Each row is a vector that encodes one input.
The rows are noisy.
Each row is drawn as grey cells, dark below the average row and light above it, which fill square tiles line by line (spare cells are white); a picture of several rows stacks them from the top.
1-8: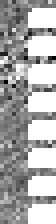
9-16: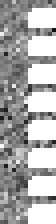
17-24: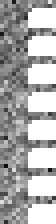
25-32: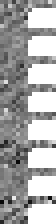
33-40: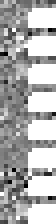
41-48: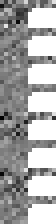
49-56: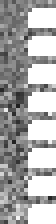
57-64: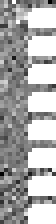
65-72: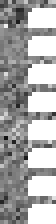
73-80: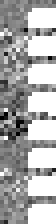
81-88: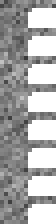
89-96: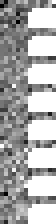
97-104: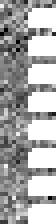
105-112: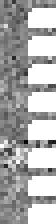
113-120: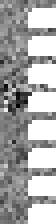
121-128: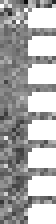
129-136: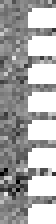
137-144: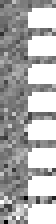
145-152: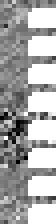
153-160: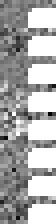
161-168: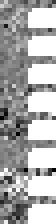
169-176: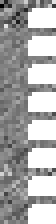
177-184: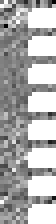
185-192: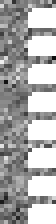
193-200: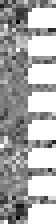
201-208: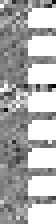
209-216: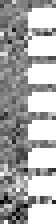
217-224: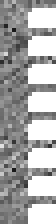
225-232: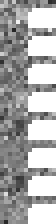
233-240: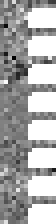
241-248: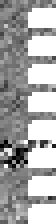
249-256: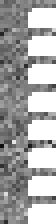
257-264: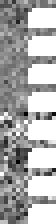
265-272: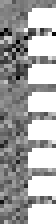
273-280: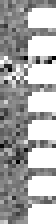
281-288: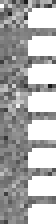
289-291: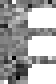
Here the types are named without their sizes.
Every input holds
either a fixed value, or four true/false values.
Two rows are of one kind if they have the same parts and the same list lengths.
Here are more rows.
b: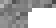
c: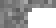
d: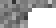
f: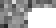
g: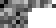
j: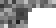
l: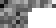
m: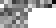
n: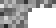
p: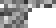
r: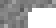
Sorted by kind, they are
b, c, d, f, g, j, l, m, r
n, p

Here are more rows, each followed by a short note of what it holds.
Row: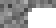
four true/false values
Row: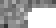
four true/false values
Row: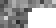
a fixed value
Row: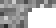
a fixed value
